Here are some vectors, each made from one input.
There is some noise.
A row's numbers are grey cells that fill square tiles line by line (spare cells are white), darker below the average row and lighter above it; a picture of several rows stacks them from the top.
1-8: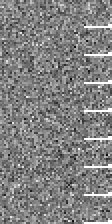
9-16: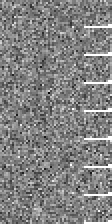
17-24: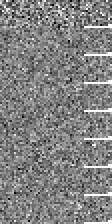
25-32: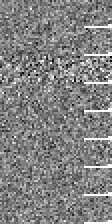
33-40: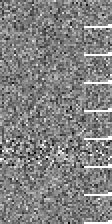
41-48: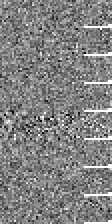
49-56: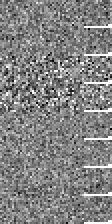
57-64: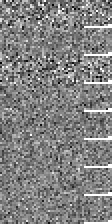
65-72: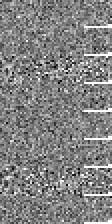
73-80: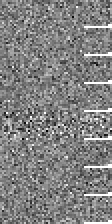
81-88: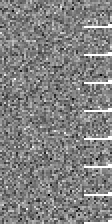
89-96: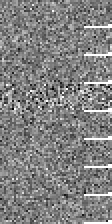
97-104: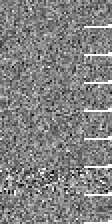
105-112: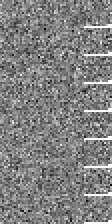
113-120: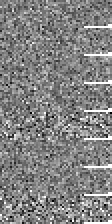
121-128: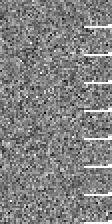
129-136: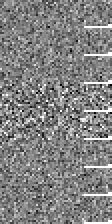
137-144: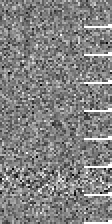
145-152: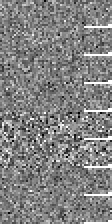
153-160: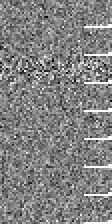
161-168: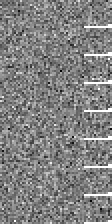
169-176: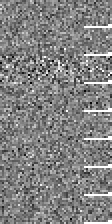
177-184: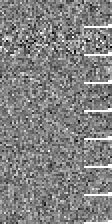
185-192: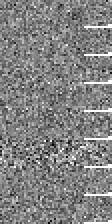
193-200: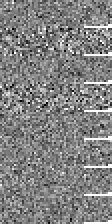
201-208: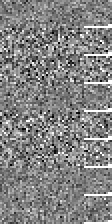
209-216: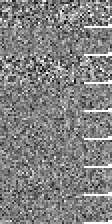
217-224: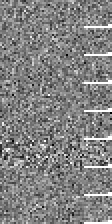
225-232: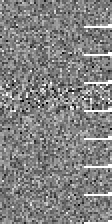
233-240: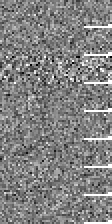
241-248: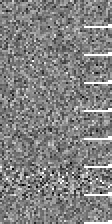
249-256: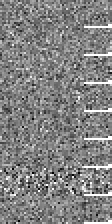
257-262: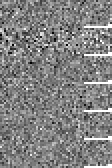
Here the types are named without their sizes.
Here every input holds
a point on a circle and a true/false value.
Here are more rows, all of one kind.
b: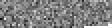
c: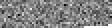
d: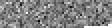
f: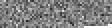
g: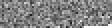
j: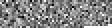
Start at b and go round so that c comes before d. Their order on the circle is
b, c, f, j, d, g.
